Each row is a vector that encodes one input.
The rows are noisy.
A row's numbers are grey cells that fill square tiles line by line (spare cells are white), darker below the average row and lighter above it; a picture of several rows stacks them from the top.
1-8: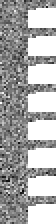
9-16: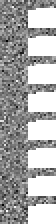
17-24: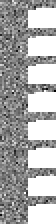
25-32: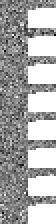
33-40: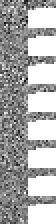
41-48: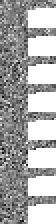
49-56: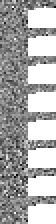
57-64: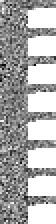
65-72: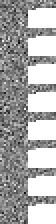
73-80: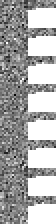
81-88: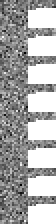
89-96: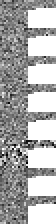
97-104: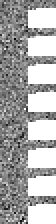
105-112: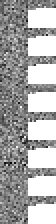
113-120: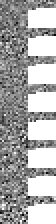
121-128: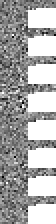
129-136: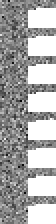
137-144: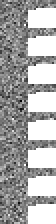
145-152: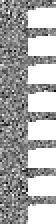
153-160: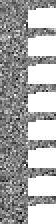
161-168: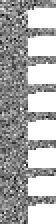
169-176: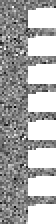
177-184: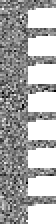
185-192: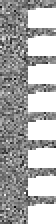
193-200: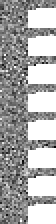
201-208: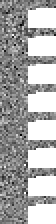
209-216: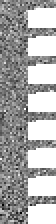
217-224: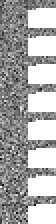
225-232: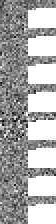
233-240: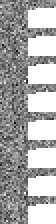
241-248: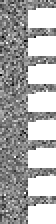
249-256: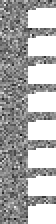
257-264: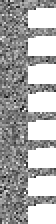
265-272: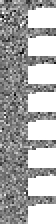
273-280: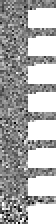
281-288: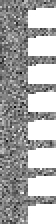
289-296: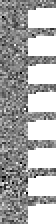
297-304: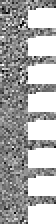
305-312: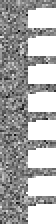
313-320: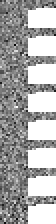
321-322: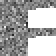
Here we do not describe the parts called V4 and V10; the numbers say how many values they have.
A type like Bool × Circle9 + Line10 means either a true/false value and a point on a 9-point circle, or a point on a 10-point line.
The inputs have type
Circle9 × V4 + Line13 × V10.
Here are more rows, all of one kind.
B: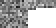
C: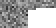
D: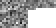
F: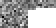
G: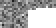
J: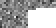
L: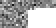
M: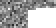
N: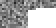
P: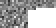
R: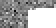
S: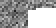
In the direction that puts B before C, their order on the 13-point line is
L, G, M, D, B, N, J, C, P, F, S, R.
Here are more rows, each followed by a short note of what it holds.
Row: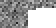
a point on a 13-point line and a value of V10
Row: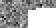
a point on a 13-point line and a value of V10
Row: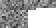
a point on a 13-point line and a value of V10
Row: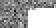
a point on a 13-point line and a value of V10
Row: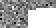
a point on a 9-point circle and a value of V4
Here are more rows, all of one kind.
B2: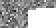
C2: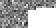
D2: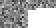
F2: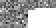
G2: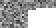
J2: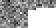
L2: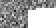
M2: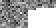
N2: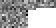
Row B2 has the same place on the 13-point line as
C2, J2 and M2.
